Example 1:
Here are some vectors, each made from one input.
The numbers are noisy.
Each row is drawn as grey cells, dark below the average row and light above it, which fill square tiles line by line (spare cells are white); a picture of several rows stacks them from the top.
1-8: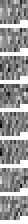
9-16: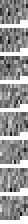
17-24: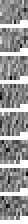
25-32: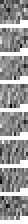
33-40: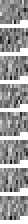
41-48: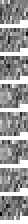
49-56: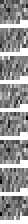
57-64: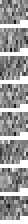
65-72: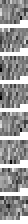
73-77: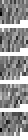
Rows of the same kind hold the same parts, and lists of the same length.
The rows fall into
2 kinds.
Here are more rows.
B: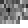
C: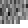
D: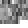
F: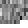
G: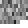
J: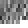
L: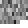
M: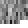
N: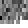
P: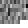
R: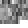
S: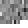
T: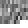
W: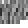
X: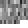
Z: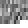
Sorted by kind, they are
B, C, J, N, P, W
D, F, G, L, M, R, S, T, X, Z

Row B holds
a point on a 9-point circle.
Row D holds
a node of an 8-node tree.
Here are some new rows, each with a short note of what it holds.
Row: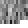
a node of an 8-node tree
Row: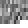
a node of an 8-node tree
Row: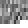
a node of an 8-node tree
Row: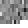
a node of an 8-node tree
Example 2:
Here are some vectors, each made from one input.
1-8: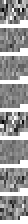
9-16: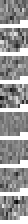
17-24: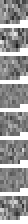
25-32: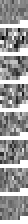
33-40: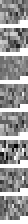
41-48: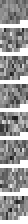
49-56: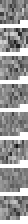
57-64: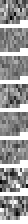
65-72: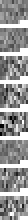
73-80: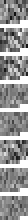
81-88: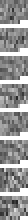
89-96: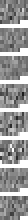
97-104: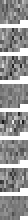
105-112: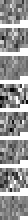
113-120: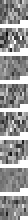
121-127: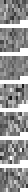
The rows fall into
2 kinds.
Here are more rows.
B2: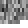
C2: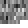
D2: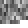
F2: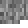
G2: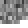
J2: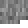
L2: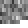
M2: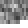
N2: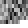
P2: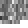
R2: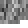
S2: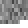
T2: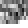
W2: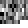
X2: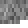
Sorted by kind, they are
B2, C2, F2, G2, J2, M2, P2, R2, W2, X2
D2, L2, N2, S2, T2

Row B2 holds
a node of a 10-node tree and a true/false value.
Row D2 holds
a true/false value.
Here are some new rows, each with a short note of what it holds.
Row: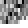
a true/false value
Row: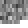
a node of a 10-node tree and a true/false value
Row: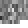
a node of a 10-node tree and a true/false value
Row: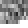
a true/false value
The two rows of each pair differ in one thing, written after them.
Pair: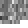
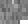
the true/false value
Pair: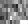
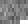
the true/false value
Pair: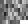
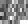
the true/false value
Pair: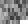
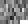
the node of the tree
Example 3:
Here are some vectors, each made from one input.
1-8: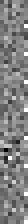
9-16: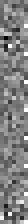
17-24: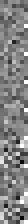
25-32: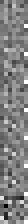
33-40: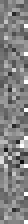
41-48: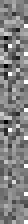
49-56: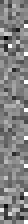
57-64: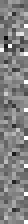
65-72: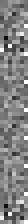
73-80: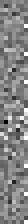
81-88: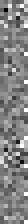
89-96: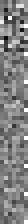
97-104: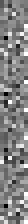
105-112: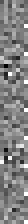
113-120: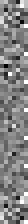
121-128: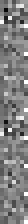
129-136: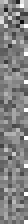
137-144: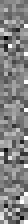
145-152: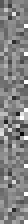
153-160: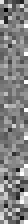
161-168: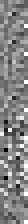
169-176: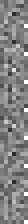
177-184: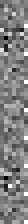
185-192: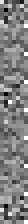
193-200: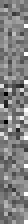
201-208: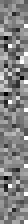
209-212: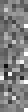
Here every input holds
either a point on a 17-point circle, or one of 6 labels.
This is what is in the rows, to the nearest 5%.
About 75% of them hold a point on a 17-point circle. The rest hold one of 6 labels.
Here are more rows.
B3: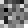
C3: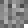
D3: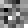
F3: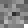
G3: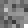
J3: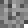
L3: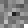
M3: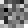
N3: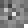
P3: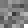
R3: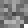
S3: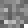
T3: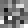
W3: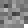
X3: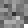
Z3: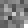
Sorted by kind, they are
B3, D3, M3, T3
C3, F3, G3, J3, L3, N3, P3, R3, S3, W3, X3, Z3

